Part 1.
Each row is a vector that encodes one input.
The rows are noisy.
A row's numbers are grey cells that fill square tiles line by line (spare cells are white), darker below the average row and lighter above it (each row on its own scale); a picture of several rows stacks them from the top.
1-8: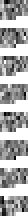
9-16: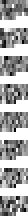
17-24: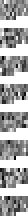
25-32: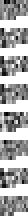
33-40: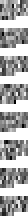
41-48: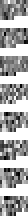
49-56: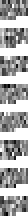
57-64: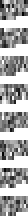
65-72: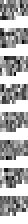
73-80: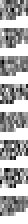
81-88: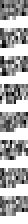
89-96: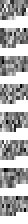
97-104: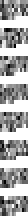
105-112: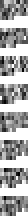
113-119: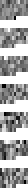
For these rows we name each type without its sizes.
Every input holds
a point on a line and a true/false value, together with either a point on a circle, or a fixed value.
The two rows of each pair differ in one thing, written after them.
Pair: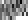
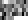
the place on the line
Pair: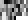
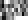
the true/false value
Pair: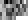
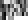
the place on the circle
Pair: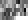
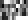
the true/false value
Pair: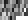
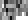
the true/false value
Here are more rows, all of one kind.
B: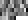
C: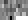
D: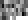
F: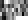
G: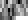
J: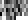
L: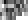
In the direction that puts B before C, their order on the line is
F, D, B, G, C, J, L.
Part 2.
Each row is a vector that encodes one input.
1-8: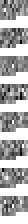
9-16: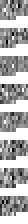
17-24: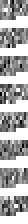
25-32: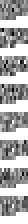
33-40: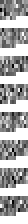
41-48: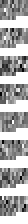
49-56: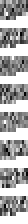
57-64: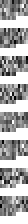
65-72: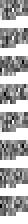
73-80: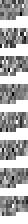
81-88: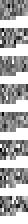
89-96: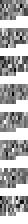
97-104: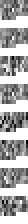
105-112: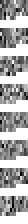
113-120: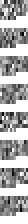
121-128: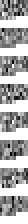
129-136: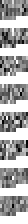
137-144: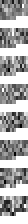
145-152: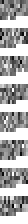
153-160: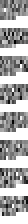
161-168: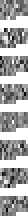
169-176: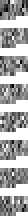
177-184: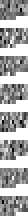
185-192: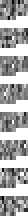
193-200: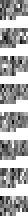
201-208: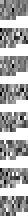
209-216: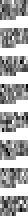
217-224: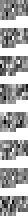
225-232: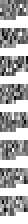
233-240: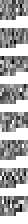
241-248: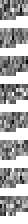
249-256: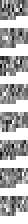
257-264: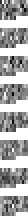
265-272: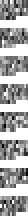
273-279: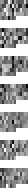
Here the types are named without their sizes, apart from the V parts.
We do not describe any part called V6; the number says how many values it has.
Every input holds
a value of V6, together with a list of points on a line.
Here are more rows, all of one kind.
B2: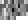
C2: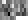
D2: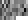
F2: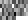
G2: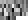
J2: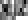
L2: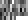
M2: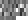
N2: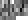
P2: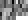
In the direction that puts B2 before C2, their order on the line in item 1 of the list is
B2, P2, G2, F2, M2, N2, J2, L2, C2, D2.
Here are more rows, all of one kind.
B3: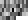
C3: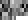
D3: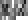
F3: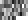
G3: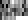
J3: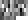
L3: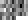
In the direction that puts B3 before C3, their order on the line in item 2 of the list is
L3, F3, D3, J3, B3, G3, C3.
